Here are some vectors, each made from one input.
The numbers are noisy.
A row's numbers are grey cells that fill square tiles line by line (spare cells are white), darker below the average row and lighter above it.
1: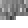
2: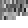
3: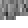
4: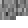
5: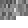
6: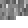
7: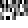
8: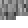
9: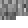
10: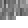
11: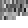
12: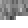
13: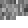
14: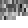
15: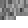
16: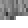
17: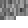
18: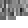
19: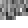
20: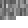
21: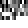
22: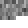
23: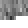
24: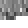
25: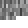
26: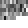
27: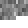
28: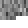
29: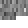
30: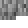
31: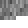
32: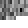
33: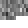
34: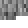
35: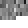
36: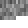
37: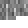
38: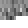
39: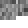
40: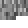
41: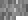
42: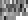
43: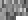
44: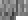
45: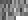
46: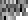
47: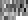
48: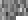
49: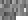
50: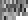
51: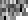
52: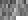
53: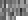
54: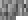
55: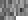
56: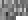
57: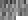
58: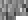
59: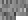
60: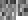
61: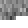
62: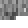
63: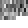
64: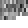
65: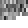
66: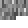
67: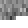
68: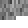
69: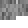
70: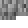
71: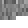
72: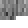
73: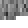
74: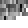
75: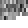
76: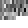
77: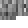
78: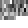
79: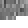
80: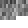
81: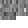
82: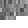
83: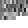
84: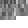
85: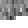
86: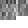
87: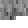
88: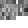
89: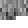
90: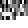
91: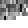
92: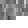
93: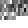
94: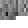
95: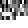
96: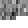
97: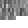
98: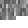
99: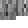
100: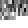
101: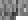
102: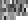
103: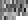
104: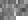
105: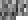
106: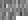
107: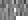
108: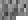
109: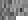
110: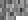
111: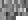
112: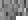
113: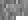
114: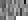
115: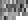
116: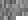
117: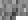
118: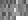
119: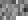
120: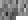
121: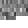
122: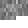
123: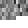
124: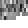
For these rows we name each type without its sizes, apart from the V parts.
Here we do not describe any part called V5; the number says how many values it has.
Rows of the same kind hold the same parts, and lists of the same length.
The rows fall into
4 kinds.
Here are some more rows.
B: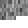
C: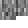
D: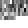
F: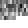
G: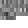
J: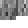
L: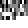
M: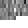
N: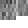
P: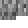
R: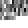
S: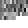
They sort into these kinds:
B, M, N
C, G, J, P
D, F, R, S
L

